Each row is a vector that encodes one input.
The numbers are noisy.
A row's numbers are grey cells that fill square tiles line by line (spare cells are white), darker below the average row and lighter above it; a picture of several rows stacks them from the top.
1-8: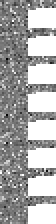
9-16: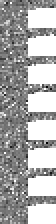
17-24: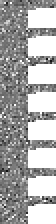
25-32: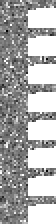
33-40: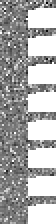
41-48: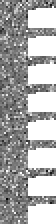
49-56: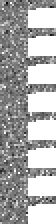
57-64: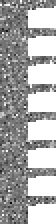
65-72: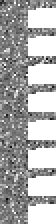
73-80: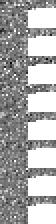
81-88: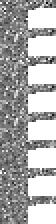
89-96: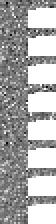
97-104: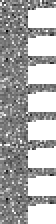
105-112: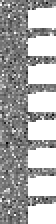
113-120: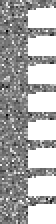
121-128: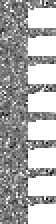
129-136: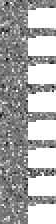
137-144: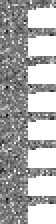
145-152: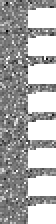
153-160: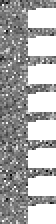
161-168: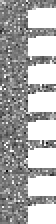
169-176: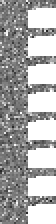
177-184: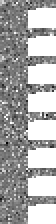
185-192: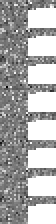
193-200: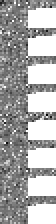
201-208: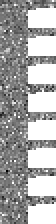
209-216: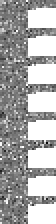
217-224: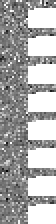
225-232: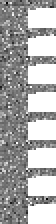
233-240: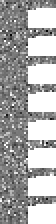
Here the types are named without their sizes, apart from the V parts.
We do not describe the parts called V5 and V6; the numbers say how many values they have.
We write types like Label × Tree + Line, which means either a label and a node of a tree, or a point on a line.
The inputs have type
Bool × (Line + V6) + Label × V5.
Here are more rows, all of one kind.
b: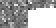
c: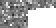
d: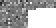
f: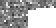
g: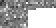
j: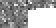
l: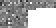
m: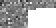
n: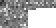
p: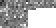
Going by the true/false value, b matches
c, f and j.
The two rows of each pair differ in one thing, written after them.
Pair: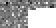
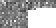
the true/false value
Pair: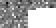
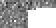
the true/false value
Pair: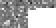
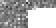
the true/false value
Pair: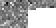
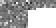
the true/false value
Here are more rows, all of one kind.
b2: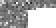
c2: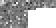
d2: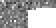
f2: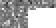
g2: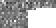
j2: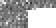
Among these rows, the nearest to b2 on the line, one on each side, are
c2 and j2.
